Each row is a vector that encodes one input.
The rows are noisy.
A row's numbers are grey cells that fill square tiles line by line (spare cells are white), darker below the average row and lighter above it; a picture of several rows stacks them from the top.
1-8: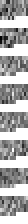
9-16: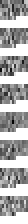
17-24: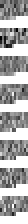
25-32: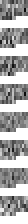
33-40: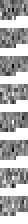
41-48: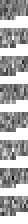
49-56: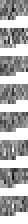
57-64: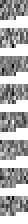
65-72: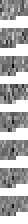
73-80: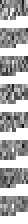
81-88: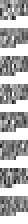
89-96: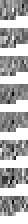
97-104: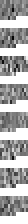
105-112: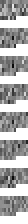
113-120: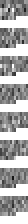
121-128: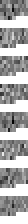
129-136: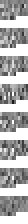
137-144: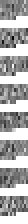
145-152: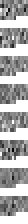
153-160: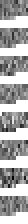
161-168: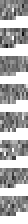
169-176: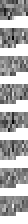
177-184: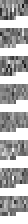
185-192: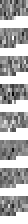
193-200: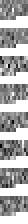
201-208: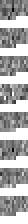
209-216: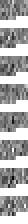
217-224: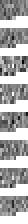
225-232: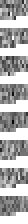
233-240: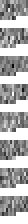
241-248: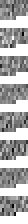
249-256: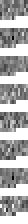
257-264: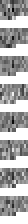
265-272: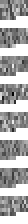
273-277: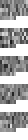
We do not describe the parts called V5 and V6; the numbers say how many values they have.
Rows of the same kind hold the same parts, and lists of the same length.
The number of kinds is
4.
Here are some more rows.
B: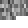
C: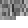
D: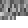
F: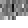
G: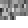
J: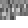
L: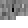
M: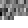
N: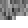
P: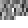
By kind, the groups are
B, D, G, J
C, L, M, N
F
P

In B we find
a node of a 9-node tree.
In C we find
a node of an 11-node tree and a true/false value.
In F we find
a true/false value and a value of V6.
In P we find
a value of V5.
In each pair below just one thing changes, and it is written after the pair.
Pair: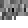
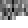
the node of the tree
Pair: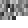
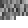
the true/false value
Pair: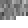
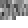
the node of the tree
